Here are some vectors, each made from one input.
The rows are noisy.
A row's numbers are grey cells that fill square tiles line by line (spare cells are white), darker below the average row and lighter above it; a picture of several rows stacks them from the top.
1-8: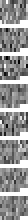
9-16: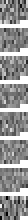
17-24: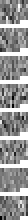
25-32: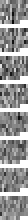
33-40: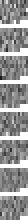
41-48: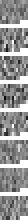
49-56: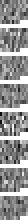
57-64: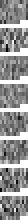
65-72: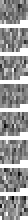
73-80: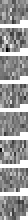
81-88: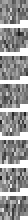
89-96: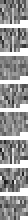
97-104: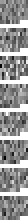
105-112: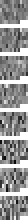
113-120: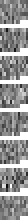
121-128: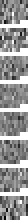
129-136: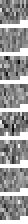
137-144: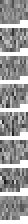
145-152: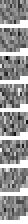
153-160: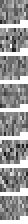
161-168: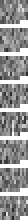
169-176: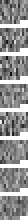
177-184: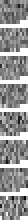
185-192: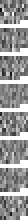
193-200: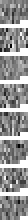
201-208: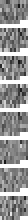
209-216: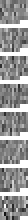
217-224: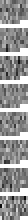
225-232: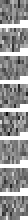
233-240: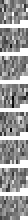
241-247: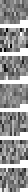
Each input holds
either one of 6 labels and a node of a 10-node tree, or a list of up to three points on a 7-point line.
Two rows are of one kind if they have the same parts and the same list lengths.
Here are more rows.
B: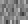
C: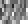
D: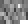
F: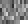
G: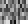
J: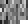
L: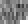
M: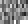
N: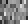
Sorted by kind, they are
B, C, N
D
F
G, L
J, M

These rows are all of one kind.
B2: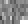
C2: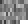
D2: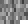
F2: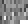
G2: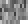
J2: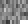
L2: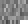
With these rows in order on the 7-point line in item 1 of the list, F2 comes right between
J2 and L2.
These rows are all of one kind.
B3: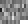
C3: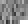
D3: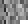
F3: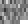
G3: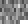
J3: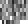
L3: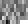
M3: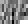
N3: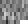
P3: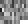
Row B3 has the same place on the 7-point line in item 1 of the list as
G3, L3 and M3.
